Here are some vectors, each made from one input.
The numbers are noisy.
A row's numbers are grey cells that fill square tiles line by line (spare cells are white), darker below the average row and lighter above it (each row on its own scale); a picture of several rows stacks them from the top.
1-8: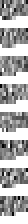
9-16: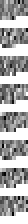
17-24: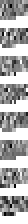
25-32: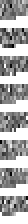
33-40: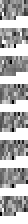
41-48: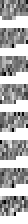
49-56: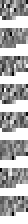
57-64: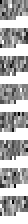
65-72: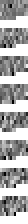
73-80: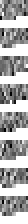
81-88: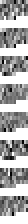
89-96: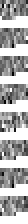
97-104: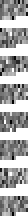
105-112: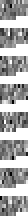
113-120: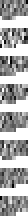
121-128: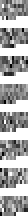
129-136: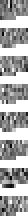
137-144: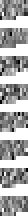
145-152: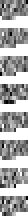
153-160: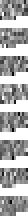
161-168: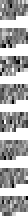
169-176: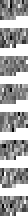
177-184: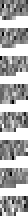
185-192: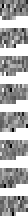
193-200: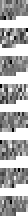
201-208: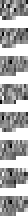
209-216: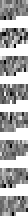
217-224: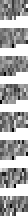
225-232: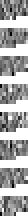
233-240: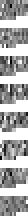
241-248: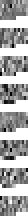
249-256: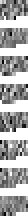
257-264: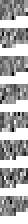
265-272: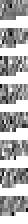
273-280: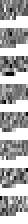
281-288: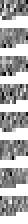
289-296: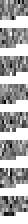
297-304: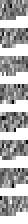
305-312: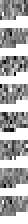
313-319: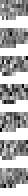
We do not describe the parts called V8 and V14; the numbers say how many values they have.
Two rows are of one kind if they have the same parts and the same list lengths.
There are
2 kinds of row.
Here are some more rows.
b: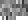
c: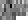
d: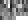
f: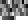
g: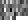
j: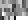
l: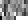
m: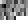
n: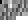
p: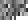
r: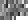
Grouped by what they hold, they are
b, d, f, g, j, n, p
c, l, m, r

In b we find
a point on an 11-point circle, a node of a 13-node tree, a value of V8 and a value of V14.
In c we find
a node of a 13-node tree, a value of V8 and a value of V14.
